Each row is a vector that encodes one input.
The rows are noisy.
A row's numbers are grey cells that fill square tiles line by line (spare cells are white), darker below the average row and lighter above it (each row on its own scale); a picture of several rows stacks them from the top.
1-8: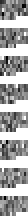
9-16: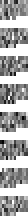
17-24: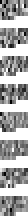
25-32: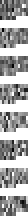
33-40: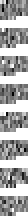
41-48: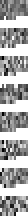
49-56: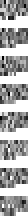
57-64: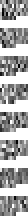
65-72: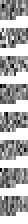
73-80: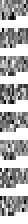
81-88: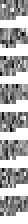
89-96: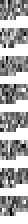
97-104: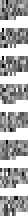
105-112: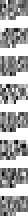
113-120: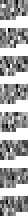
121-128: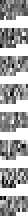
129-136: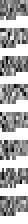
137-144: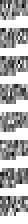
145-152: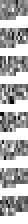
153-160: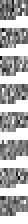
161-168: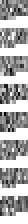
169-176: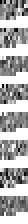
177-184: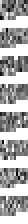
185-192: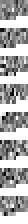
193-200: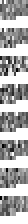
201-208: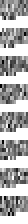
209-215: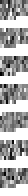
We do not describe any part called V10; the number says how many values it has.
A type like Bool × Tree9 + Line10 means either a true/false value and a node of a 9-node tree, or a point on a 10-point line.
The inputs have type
Bool × (Tree9 + Unit) × V10.
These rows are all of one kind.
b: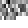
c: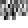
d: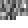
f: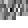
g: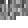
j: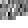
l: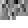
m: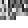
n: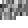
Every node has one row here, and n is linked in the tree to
b.
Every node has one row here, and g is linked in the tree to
f.
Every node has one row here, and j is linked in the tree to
b, f, l and m.
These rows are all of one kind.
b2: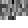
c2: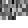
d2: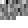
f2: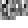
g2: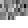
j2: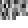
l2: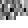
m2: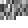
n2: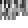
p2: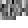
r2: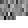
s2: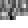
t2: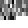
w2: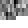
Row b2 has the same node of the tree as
c2, m2, p2 and w2.
